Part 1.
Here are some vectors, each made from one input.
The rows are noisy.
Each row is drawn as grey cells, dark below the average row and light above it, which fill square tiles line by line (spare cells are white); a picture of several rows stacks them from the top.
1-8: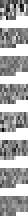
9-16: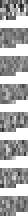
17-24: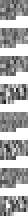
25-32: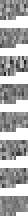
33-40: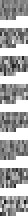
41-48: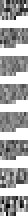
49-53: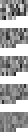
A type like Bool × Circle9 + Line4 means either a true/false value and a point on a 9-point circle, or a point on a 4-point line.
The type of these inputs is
Label8.
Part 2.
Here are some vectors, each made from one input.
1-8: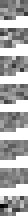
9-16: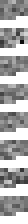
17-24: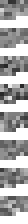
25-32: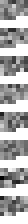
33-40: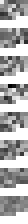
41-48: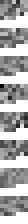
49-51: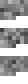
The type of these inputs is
Line6.
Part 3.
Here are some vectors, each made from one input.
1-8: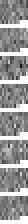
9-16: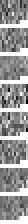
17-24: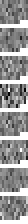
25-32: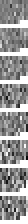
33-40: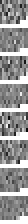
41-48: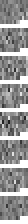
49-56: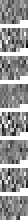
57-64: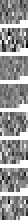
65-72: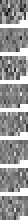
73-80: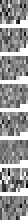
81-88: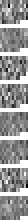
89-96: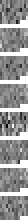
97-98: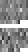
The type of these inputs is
Circle9 + Unit.
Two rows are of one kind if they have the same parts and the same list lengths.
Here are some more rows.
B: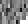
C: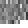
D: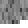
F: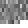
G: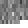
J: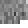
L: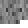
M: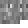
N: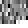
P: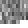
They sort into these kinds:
B, D, G, J, L, M, N, P
C, F

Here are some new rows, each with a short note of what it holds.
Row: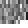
a fixed value
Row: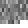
a fixed value
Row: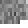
a point on a 9-point circle
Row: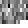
a point on a 9-point circle
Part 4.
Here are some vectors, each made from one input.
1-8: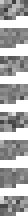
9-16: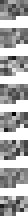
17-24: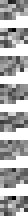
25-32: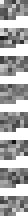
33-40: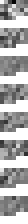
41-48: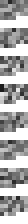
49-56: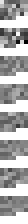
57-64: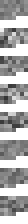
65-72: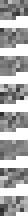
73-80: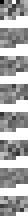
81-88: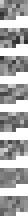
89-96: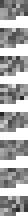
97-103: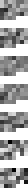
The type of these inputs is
Line13 × Line13.
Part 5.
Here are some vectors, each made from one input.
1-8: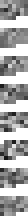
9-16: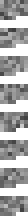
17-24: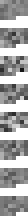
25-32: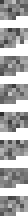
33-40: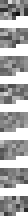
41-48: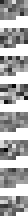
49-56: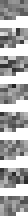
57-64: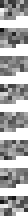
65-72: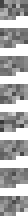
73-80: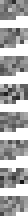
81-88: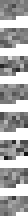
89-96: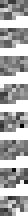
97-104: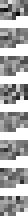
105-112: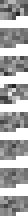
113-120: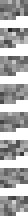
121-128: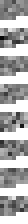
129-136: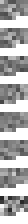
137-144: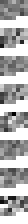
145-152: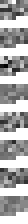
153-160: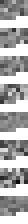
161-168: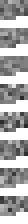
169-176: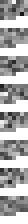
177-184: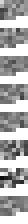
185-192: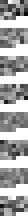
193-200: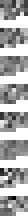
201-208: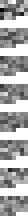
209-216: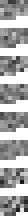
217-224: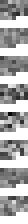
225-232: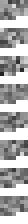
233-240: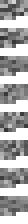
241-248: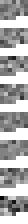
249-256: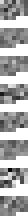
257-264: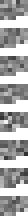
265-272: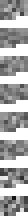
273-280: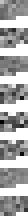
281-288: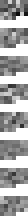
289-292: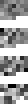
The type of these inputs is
Line6.
